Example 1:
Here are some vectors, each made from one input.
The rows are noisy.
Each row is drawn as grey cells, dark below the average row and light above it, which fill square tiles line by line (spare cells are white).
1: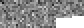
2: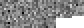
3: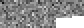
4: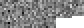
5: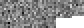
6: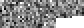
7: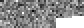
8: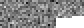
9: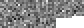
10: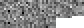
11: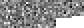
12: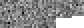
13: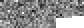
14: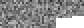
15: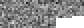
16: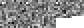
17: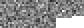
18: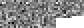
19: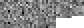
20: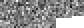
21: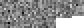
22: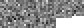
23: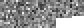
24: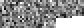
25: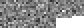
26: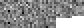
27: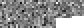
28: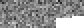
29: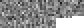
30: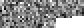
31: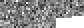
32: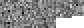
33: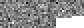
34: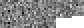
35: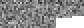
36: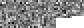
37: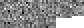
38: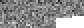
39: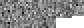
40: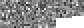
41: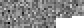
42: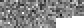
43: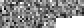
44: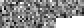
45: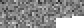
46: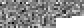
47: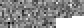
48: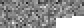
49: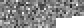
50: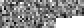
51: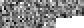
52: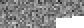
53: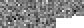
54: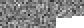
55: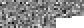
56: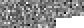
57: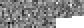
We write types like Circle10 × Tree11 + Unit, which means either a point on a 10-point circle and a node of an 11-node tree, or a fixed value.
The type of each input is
List2(Line5).
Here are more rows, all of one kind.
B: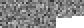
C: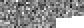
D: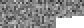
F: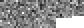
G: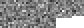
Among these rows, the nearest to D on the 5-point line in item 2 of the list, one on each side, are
B and F.
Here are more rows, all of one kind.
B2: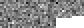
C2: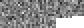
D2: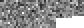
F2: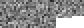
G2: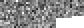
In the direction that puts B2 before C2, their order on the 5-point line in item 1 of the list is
B2, F2, C2, D2, G2.
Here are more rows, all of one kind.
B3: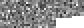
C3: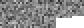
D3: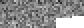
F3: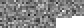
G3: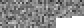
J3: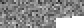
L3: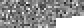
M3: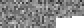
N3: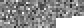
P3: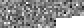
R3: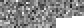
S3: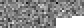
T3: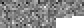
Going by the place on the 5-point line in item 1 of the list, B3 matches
L3, N3, P3 and R3.
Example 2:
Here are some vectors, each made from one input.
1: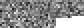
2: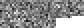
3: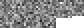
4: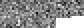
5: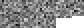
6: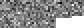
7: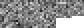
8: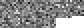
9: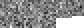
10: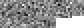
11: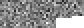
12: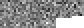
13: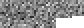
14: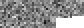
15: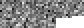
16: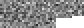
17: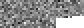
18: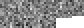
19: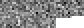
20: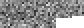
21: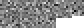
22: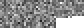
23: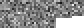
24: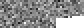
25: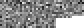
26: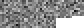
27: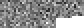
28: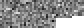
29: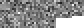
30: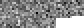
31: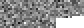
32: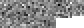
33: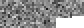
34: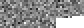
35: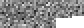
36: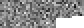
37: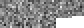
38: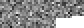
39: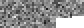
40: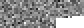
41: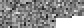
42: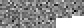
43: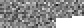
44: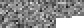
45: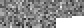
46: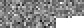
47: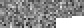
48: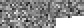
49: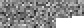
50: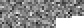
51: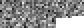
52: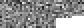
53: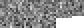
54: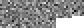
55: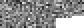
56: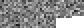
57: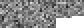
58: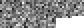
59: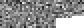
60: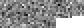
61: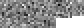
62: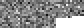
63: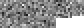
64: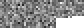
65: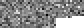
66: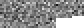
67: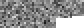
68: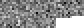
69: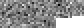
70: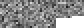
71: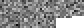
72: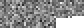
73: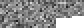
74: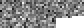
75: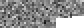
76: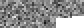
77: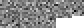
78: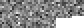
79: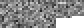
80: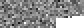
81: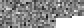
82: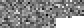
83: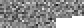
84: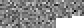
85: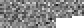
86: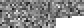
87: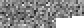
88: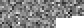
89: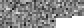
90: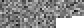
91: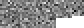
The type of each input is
Circle9 + Circle10.
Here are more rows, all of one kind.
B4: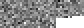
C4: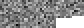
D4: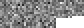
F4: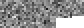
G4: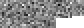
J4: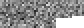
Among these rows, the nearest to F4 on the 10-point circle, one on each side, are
B4 and G4.
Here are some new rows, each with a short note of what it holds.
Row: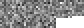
a point on a 10-point circle
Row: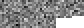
a point on a 10-point circle
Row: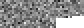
a point on a 10-point circle
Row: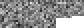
a point on a 10-point circle
